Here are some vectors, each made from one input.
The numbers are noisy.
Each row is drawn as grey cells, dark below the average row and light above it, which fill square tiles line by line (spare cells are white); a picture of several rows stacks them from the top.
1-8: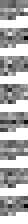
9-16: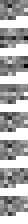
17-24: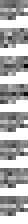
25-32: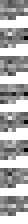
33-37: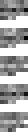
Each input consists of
a point on a 4-point line and a true/false value.
